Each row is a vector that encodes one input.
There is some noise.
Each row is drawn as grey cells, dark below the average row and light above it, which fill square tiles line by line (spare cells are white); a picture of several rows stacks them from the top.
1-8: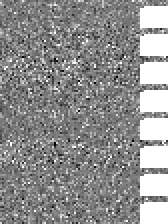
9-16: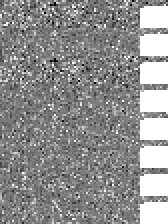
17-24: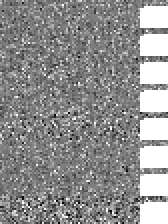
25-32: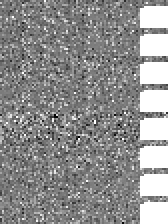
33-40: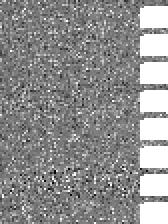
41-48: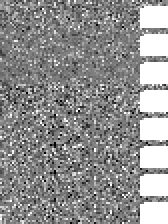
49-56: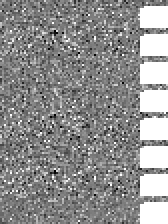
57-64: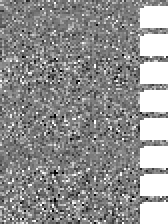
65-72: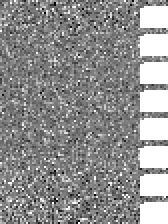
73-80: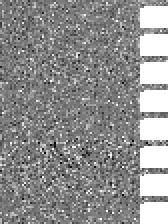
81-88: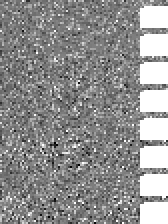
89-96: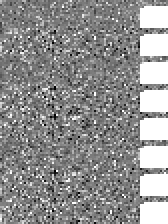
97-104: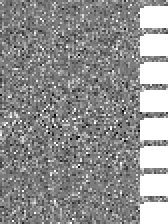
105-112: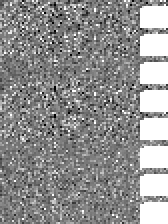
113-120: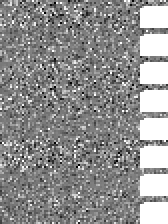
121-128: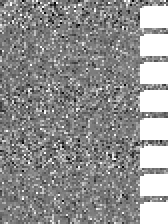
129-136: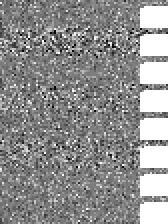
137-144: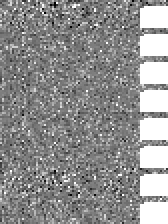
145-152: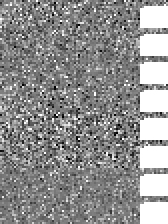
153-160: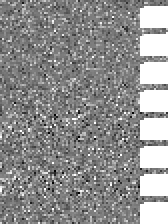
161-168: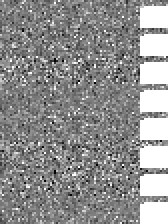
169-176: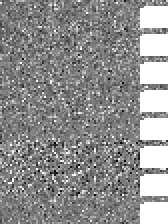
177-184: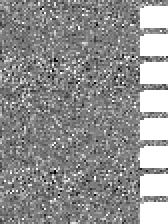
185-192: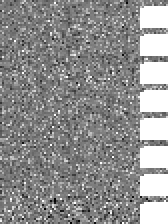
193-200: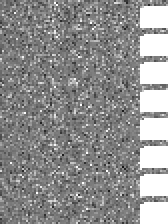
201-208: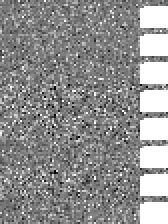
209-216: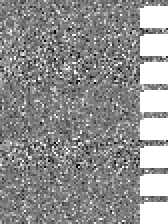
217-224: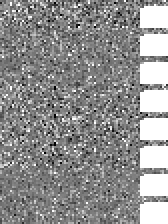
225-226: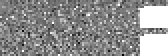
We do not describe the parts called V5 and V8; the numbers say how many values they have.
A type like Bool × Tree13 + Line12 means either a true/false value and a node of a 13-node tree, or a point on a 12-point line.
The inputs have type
Label10 × Label10 + (Tree11 + V8) × V5.
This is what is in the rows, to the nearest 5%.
About 30% of them hold two labels (each one of 10). The rest hold a value of V5, together with either a node of an 11-node tree, or a value of V8.
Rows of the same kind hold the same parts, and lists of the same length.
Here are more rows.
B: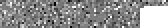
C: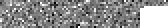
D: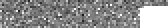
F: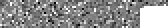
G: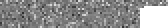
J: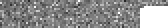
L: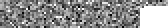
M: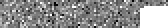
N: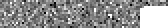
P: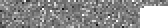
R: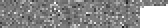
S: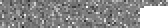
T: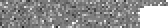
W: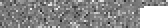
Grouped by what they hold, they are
B, C, F, M, N
D
G, J, L, P, R, S, T, W

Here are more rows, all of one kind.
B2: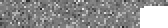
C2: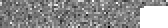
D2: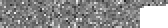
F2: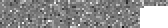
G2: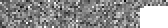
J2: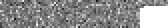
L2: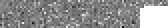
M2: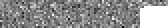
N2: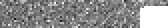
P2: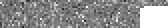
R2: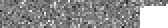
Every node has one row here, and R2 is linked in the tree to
D2 and F2.
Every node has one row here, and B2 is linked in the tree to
G2 and L2.
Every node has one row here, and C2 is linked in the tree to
N2.
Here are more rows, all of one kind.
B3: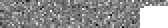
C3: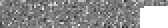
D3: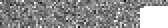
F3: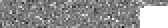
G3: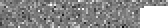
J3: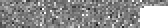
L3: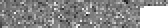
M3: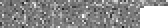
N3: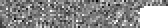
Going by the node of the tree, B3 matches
J3 and N3.
